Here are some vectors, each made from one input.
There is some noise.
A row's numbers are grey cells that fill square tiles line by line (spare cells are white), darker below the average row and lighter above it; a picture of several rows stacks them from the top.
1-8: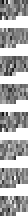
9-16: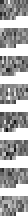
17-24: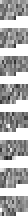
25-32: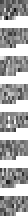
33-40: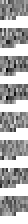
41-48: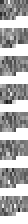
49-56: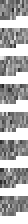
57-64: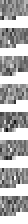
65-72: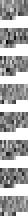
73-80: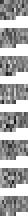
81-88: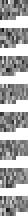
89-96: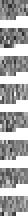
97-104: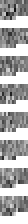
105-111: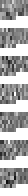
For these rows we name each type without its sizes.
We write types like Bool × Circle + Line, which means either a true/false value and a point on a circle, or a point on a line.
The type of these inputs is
Circle × Line.
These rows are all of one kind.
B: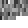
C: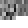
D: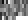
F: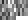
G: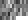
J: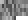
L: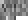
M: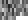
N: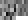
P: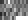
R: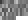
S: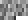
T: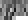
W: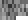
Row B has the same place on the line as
D, F, G and P.
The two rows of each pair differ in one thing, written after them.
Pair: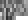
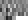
the place on the circle
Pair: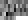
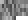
the place on the line
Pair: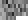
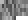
the place on the line
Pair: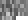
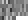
the place on the circle
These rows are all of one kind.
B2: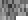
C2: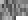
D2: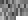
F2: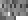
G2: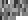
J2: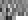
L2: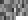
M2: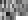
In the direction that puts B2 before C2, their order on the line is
J2, M2, D2, B2, C2, F2, L2, G2.
